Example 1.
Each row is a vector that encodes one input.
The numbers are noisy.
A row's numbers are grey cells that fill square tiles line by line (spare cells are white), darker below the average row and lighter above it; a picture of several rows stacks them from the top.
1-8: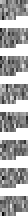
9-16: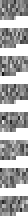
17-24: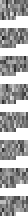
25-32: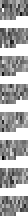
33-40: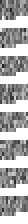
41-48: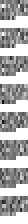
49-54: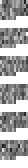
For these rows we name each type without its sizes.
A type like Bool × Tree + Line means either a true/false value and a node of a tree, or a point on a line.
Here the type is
Bool × Bool × Bool × Label.
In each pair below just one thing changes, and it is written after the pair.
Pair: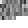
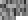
the label
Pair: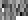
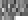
the label
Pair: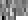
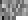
one of the three true/false values
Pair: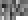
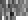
one of the three true/false values
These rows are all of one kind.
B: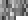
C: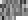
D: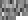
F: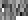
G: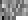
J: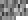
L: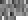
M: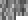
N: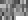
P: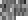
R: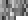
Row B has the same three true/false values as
M and R.
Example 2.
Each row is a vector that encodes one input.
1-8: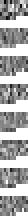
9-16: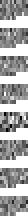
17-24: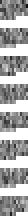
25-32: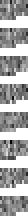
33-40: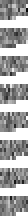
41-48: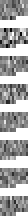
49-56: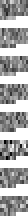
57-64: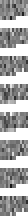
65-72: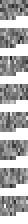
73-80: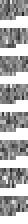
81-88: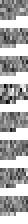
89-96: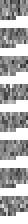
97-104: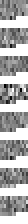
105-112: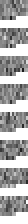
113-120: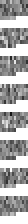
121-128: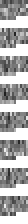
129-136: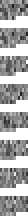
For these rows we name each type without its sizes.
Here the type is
List(Line × Line).
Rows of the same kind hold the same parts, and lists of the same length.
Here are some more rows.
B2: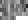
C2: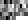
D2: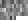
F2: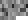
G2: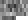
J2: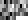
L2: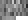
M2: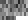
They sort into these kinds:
B2, F2, L2
C2, J2
D2, G2, M2

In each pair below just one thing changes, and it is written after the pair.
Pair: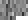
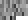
the place on one of the two lines in item 2 of the list
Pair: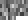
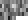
the place on one of the two lines in item 2 of the list
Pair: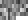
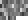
the place on one of the two lines in item 2 of the list
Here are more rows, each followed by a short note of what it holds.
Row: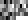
the empty list
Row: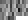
a list of two items
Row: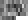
a list of two items
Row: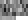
a list of one item
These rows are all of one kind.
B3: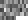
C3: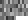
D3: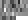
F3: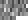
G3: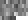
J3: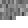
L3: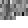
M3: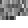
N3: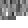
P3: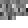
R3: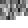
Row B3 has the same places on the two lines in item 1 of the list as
C3 and M3.
